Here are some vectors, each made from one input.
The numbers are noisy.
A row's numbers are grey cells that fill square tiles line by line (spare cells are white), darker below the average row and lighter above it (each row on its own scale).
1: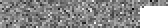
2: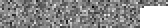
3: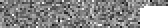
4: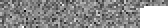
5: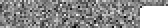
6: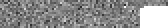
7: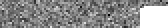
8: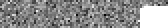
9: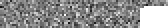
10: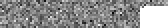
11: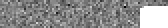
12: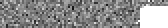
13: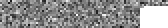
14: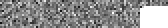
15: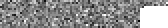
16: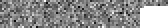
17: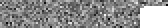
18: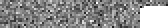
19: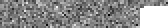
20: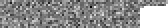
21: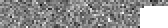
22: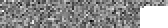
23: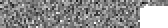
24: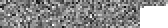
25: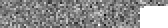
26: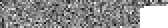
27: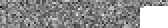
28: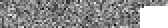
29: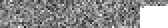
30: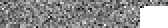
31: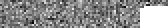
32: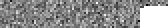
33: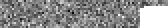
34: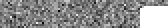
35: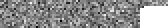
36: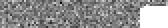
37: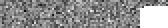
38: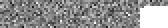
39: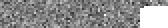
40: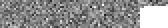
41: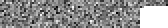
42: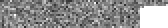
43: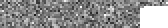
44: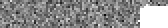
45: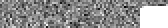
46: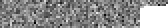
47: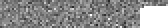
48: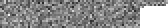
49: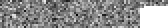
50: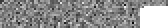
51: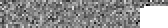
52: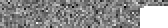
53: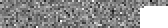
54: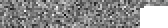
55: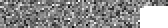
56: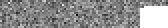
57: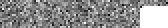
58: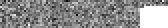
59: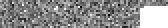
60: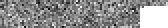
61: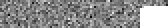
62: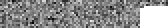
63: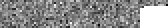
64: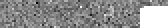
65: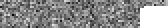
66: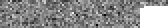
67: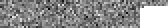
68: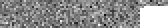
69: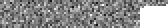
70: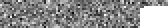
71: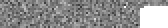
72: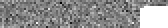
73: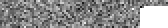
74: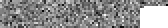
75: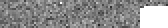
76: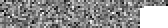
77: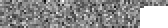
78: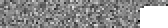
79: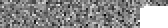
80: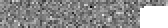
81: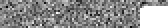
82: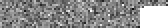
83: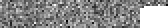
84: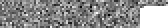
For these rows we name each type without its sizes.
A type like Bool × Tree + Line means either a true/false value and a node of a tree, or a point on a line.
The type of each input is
Line × (Line + Tree).
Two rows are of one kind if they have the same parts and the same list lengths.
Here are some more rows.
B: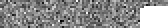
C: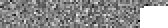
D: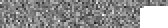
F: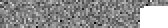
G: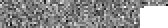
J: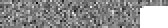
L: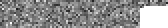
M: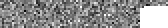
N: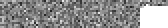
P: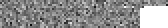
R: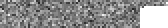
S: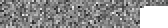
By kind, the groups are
B, C, F, G, L, M, P, R
D, J, N, S

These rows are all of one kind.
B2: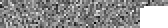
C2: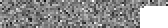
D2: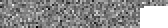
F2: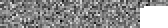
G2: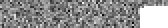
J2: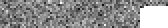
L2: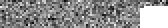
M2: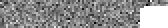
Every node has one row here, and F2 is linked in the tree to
B2 and C2.
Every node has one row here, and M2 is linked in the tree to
B2.
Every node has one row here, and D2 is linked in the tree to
J2.
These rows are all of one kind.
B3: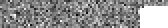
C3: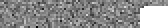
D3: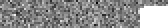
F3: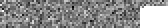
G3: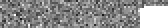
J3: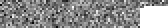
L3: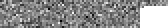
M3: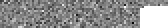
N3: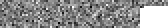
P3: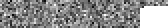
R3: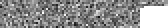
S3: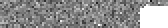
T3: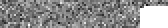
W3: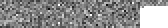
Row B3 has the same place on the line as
D3, G3 and T3.
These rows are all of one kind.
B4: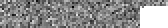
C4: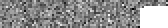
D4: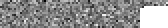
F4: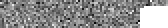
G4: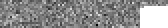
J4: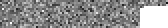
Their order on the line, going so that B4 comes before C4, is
F4, J4, G4, B4, C4, D4.
